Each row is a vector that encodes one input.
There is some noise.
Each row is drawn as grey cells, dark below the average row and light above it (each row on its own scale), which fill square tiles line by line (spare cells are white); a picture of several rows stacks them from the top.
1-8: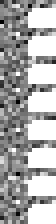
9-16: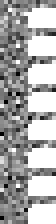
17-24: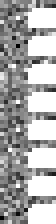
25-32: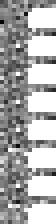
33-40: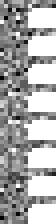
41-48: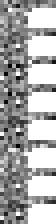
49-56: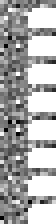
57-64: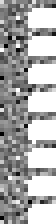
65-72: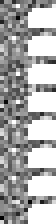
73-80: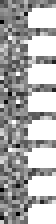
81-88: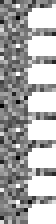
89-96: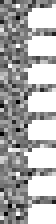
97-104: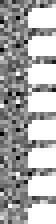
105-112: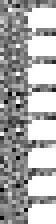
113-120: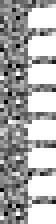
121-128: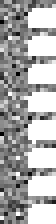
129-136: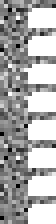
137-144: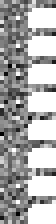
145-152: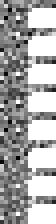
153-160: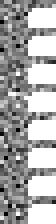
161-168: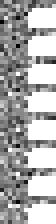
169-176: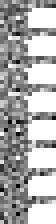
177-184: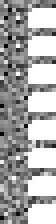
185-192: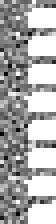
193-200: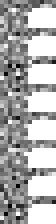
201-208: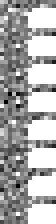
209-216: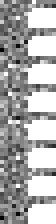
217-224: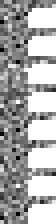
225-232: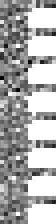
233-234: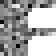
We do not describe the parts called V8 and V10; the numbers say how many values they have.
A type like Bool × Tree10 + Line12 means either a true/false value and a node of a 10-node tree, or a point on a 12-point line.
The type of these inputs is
Bool × (Line5 + V10) + V8.
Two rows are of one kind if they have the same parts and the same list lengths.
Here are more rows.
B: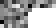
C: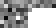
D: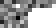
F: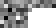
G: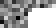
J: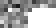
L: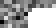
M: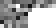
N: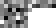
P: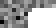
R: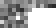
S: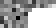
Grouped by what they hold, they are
B, D, G, L, M, P, S
C, F, N
J, R

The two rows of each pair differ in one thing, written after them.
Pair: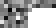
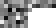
the place on the 5-point line
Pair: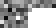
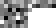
the place on the 5-point line
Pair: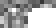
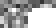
the place on the 5-point line
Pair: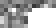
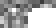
the place on the 5-point line
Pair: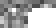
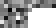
the true/false value
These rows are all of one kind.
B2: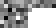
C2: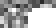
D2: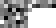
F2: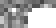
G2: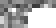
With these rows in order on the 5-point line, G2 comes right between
D2 and F2.
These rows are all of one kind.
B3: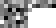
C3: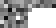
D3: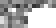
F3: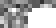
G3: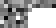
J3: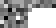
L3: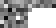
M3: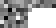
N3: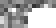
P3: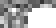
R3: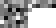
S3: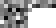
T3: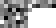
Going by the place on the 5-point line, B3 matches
D3, R3, S3 and T3.
